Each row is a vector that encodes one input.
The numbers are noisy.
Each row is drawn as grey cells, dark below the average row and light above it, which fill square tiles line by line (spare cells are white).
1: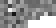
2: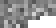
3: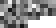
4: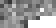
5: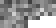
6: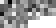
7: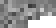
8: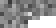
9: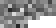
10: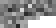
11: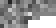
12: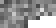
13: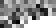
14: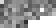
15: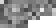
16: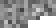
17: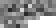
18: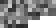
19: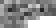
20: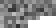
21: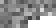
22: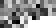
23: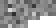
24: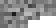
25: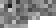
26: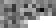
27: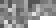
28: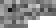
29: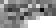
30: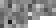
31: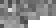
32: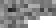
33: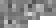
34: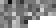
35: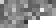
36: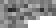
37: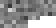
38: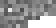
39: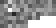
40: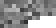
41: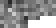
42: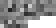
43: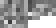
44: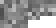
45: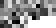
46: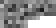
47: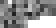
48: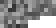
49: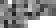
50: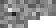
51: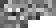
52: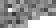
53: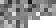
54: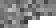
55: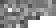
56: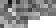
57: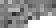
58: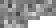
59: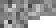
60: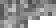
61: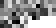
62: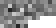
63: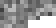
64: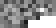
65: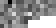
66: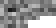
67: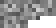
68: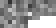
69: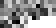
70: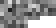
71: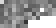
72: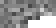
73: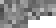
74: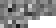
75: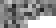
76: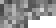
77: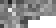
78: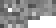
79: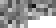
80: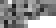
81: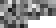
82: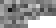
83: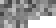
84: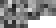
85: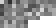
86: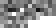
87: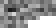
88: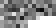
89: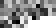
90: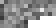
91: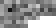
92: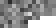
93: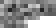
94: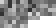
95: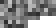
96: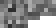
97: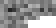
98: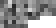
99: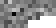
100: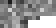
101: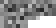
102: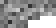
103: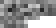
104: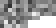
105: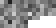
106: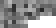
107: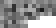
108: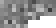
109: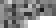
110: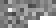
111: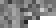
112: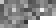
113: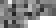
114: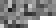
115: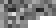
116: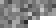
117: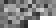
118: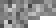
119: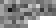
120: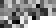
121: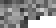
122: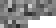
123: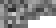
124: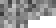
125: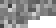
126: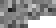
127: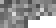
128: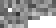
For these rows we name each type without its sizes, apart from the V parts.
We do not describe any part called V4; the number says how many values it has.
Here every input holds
a list of items, each a point on a line and a value of V4.
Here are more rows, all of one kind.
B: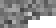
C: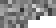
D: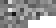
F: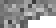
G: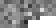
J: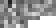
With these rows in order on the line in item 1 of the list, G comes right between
D and F.
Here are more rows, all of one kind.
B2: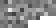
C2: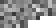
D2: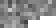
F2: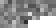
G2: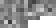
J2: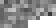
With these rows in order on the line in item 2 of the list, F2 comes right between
C2 and D2.
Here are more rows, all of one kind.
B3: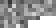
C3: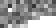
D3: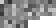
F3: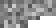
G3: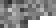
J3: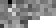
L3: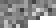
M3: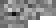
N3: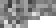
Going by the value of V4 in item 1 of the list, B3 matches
F3, L3 and N3.
